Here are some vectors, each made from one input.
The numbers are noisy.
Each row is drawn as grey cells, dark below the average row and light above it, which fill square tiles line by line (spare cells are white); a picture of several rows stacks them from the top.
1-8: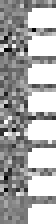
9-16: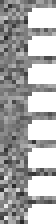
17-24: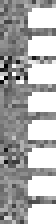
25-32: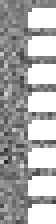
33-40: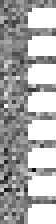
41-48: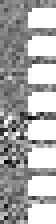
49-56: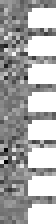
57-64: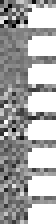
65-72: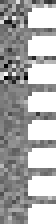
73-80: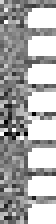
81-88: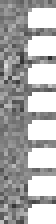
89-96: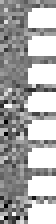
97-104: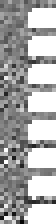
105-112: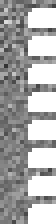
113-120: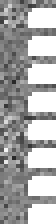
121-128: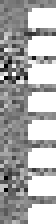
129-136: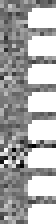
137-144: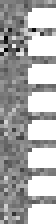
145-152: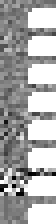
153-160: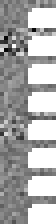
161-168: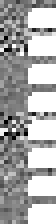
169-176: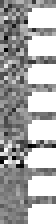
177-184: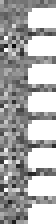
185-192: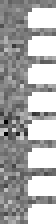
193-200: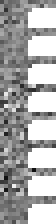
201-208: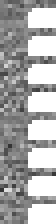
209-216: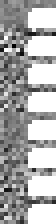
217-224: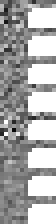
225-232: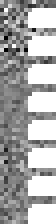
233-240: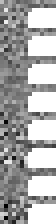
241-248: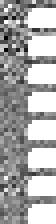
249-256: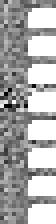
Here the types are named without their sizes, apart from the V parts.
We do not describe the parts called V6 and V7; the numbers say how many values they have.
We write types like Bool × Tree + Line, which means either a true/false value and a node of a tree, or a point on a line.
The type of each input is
(Circle + V7) × Tree × V6.
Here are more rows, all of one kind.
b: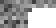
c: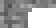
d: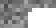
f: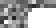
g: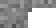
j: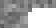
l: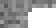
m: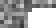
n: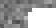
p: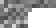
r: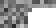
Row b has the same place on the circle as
d, f, l and p.
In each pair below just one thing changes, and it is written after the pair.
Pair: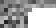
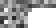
the value of V6
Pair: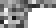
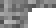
the node of the tree
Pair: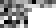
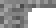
the node of the tree
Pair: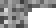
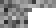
the value of V6
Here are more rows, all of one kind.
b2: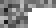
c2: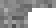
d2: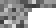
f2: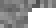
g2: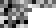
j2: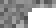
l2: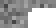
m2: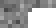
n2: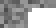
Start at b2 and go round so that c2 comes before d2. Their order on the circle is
b2, c2, j2, n2, l2, m2, f2, g2, d2.
